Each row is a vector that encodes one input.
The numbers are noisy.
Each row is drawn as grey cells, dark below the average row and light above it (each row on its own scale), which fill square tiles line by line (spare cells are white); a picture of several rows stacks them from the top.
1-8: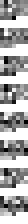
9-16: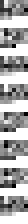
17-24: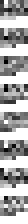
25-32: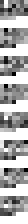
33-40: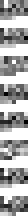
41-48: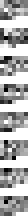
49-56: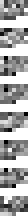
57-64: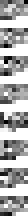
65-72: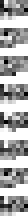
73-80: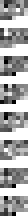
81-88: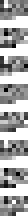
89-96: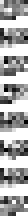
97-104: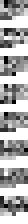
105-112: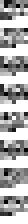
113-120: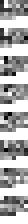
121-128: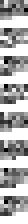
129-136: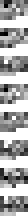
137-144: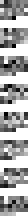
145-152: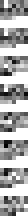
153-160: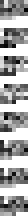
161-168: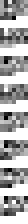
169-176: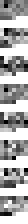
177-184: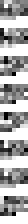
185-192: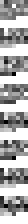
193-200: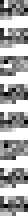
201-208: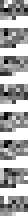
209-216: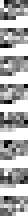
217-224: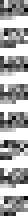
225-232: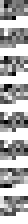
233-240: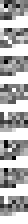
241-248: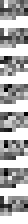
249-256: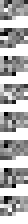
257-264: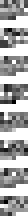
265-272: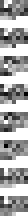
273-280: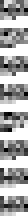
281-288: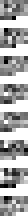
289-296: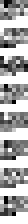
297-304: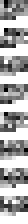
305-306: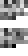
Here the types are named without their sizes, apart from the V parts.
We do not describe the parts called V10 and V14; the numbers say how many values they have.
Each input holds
a node of a tree and a true/false value, together with either a fixed value, or a value of V10 and a value of V14.
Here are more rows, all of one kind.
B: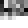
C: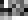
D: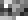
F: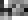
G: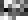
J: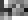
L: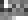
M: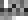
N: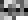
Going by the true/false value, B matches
G and N.
